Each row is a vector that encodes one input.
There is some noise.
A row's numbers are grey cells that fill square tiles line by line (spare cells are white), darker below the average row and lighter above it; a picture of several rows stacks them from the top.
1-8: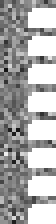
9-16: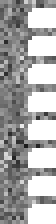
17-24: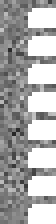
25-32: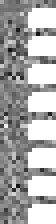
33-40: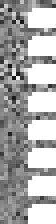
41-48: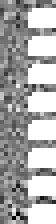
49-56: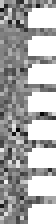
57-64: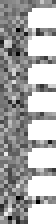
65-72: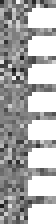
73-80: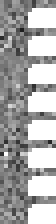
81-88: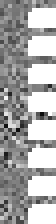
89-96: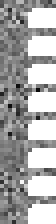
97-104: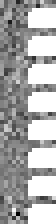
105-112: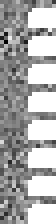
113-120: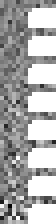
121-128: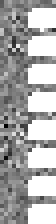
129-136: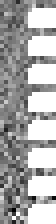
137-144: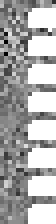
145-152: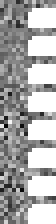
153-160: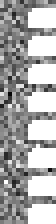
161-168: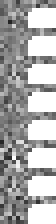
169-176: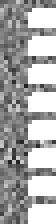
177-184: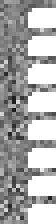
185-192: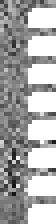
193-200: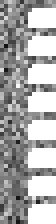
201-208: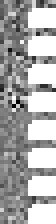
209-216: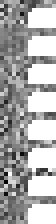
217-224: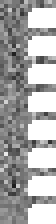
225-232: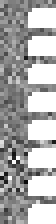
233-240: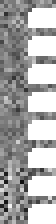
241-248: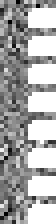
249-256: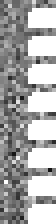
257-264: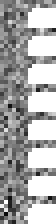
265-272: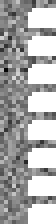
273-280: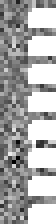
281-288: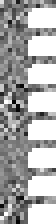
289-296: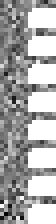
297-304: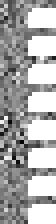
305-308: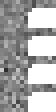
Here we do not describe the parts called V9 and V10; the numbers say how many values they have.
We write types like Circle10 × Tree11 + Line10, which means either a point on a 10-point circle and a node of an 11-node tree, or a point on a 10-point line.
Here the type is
Bool × V9 + Circle11 + V10.
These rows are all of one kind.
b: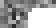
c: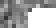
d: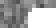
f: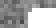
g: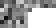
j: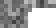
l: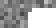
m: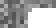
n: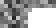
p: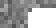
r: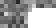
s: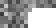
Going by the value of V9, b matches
f and n.
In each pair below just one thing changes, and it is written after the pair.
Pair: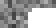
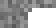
the value of V9
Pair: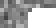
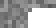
the value of V9
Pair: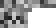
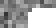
the true/false value
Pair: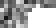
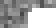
the true/false value
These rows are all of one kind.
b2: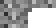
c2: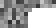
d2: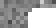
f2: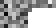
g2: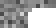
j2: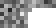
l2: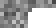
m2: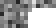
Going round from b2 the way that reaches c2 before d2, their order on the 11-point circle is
b2, m2, j2, l2, g2, c2, d2, f2.
